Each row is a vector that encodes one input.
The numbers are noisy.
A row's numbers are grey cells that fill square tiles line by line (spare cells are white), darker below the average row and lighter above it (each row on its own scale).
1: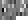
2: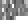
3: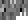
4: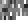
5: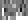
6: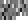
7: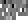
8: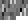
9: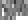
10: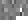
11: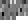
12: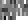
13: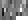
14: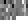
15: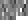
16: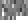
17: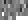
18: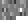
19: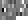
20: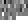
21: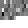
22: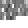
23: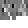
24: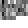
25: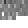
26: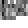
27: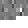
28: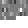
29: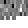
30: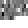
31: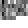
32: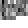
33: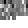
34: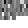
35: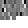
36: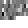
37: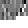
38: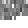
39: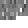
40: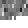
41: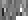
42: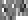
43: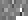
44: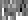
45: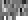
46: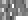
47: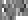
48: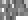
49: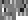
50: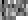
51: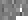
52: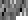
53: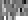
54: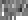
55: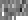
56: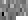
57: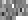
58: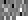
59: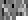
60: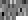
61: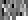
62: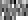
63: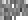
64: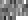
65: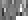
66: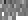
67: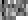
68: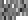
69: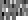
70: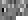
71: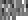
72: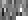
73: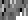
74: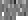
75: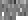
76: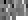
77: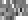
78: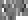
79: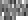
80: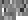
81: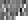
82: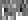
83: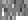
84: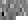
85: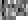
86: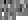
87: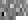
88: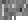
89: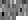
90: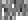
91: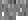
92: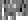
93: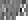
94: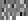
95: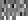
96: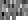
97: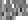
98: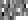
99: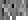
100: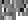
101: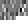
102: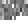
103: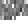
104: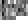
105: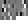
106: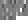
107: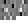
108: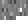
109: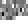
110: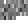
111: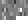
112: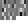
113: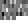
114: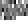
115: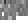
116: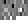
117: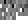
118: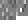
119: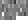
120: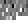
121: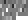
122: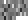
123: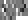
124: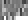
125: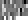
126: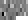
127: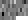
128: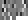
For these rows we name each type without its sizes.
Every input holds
either a fixed value, or five true/false values.
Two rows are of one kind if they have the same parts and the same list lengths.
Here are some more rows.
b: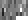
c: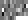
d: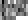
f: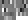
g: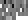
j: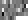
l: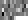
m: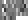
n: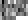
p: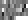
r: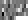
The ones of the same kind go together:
b, c, f, g, j, l, m, p, r
d, n

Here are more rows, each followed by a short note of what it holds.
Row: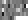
five true/false values
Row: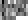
a fixed value
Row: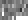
five true/false values
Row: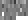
five true/false values
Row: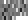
five true/false values
